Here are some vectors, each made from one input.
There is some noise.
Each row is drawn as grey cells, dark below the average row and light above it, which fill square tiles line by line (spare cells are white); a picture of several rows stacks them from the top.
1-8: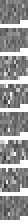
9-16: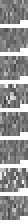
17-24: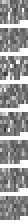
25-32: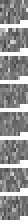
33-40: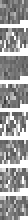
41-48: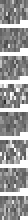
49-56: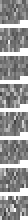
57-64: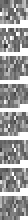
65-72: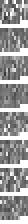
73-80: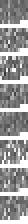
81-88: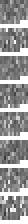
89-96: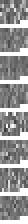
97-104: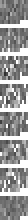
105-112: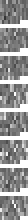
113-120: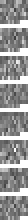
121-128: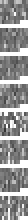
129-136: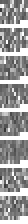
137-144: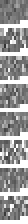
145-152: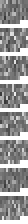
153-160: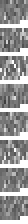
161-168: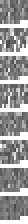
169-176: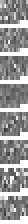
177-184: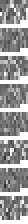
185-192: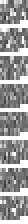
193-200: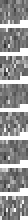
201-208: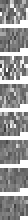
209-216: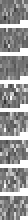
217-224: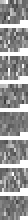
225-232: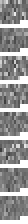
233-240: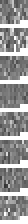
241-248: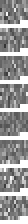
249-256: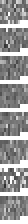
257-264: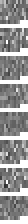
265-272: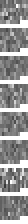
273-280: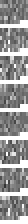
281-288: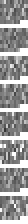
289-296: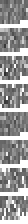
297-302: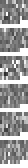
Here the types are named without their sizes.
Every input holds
a point on a line.
